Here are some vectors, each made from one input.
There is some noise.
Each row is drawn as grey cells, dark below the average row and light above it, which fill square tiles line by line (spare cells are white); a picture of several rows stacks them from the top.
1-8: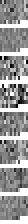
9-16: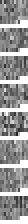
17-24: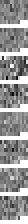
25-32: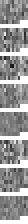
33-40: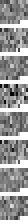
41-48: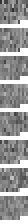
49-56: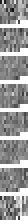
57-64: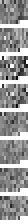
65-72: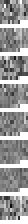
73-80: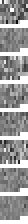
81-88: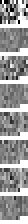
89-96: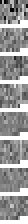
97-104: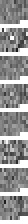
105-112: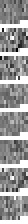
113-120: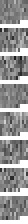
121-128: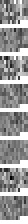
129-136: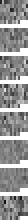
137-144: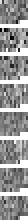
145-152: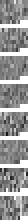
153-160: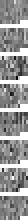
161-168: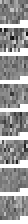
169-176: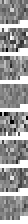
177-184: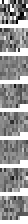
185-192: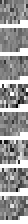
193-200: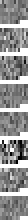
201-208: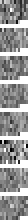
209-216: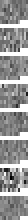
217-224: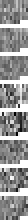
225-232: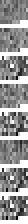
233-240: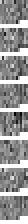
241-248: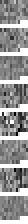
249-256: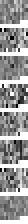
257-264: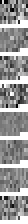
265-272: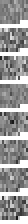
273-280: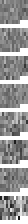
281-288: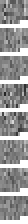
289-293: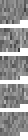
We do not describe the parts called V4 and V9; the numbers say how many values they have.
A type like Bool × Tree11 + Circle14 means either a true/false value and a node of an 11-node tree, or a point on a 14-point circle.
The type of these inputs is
Bool × ((Circle6 + V9) × V4 + Line7).
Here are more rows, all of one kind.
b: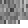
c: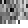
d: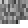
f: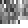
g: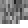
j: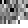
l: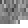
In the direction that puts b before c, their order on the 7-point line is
d, b, l, g, j, f, c.
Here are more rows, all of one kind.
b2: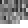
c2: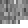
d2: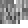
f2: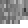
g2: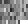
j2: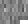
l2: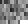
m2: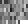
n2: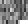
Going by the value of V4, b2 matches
f2, l2 and n2.
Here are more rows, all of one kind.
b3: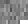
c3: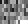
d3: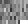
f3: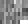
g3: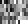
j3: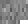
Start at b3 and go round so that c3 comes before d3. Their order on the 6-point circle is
b3, f3, g3, c3, j3, d3.
